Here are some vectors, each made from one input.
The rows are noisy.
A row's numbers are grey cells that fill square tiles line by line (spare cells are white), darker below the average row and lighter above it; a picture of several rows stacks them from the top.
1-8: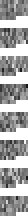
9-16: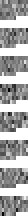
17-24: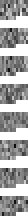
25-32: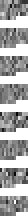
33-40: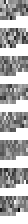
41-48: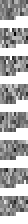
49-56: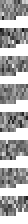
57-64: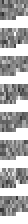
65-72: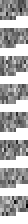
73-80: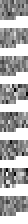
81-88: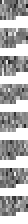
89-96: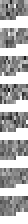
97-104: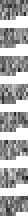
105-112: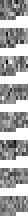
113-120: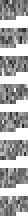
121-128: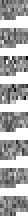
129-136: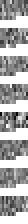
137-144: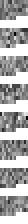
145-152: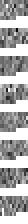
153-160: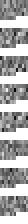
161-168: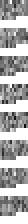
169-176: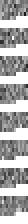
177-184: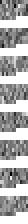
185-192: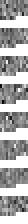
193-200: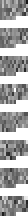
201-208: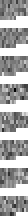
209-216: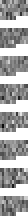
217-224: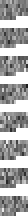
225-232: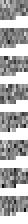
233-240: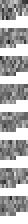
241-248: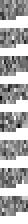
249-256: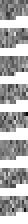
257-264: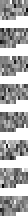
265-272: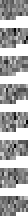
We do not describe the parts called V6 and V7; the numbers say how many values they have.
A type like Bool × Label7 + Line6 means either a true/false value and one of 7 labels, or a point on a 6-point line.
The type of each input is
(Bool × Bool × Bool × Bool + Unit) × V7 + (Line4 + Line5) × V6.
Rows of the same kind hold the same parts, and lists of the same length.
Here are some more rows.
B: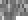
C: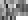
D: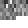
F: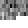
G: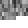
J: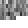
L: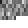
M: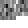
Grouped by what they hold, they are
B
C, J, M
D, F
G, L

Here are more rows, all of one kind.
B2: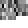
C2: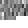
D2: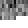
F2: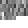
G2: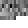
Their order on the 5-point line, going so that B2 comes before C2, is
B2, D2, F2, C2, G2.
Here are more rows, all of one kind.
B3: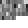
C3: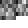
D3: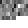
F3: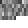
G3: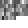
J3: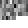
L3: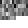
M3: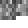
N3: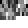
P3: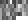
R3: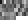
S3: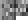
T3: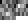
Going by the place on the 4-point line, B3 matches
N3, R3 and S3.
